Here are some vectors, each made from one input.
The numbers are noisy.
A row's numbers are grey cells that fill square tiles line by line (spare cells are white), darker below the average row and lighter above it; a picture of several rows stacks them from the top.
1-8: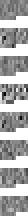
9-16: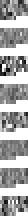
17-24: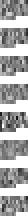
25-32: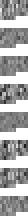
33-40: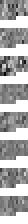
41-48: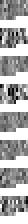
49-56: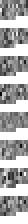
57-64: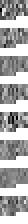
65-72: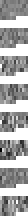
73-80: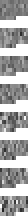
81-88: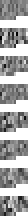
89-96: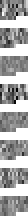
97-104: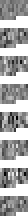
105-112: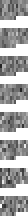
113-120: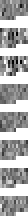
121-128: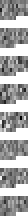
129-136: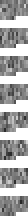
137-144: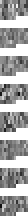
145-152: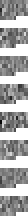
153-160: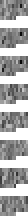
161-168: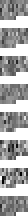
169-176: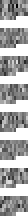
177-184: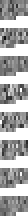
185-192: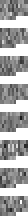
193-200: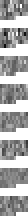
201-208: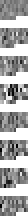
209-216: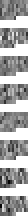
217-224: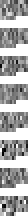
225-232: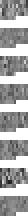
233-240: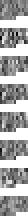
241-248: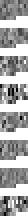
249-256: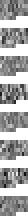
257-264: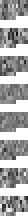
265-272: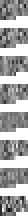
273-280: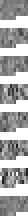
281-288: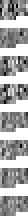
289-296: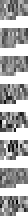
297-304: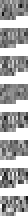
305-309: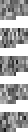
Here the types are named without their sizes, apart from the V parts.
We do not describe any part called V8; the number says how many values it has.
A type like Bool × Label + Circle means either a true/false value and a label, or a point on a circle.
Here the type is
Bool × Line + V8.
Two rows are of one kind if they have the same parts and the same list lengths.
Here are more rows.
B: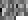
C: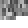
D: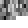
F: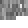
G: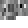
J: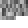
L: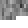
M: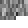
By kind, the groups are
B, C, D, J
F, G, L, M

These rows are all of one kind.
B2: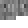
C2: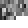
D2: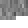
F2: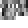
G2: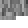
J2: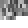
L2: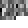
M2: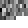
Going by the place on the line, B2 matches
F2 and J2.
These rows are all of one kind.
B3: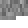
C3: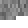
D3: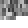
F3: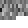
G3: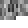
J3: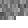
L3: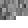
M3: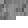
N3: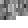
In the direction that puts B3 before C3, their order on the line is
J3, M3, N3, B3, C3, L3, G3, D3, F3.
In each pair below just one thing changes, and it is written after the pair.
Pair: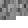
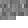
the place on the line
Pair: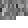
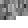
the true/false value
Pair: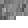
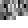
the place on the line
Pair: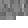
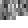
the true/false value
